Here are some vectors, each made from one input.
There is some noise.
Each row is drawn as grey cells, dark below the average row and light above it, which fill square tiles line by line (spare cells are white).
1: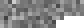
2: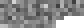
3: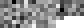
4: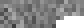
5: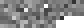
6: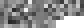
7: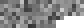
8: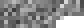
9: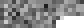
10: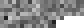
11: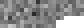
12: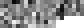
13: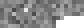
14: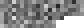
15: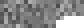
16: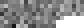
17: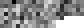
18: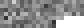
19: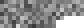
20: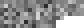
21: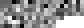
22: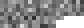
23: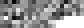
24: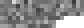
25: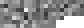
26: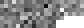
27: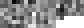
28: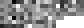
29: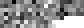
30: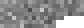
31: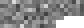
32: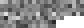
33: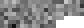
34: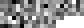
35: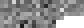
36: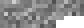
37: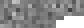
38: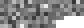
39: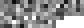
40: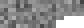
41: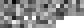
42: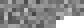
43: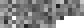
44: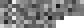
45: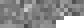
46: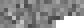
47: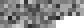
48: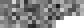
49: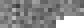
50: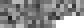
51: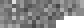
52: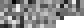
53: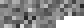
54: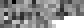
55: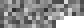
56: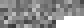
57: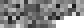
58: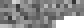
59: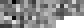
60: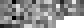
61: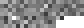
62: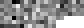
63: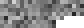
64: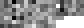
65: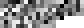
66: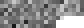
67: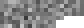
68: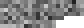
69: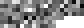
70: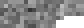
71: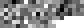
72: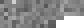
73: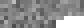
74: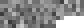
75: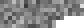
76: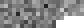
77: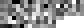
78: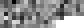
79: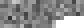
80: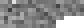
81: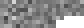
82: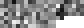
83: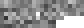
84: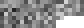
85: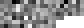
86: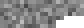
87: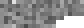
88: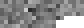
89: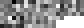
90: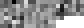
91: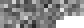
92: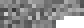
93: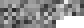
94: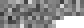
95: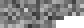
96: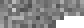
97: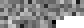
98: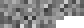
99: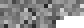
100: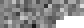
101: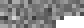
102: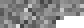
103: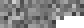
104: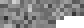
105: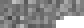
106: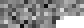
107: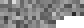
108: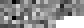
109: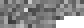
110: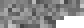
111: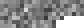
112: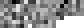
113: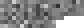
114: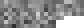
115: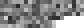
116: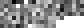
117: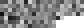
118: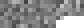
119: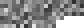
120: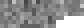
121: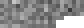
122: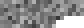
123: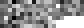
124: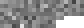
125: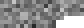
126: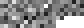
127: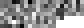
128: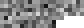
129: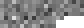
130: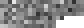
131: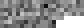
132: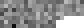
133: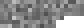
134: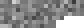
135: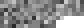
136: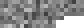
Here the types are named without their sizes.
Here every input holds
either a point on a line, or a node of each of two trees.
